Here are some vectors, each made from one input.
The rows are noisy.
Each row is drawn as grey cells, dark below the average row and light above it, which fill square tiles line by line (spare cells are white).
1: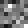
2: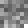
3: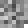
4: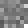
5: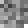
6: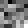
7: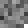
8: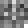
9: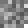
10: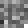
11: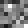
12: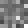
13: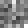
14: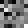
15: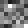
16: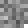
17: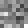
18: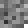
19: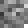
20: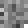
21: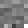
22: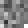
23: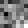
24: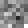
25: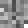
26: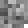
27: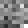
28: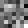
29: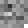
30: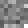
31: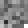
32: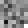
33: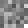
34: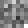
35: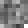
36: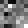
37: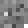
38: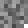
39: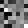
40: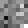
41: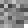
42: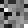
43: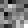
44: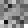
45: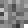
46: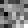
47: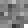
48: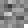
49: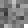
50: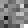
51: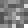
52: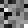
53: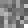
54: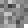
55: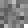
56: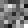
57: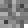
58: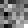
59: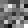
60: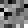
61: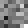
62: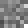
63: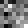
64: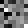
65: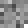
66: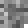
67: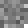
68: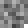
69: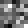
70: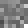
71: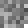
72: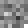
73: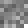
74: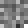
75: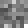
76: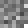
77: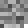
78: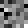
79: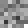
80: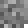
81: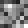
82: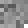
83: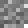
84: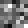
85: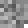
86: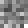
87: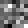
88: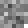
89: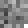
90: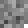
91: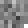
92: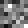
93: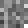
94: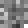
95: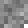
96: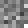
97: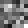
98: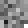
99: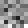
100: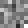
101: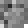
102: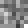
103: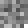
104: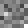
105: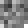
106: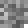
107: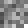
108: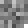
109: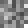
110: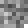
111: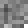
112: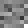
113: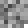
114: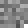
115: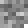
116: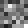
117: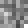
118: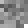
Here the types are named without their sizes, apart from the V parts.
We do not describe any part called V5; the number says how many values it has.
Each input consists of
either a point on a line, or a list of items, each a true/false value and a value of V5.
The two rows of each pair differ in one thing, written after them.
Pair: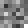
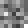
the value of V5 in item 2 of the list
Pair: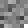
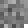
the value of V5 in item 1 of the list
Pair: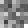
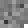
the true/false value in item 1 of the list
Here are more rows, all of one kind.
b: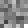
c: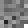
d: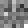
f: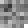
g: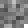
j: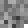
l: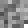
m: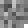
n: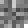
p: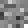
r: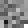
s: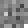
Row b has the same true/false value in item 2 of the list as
f, l and r.
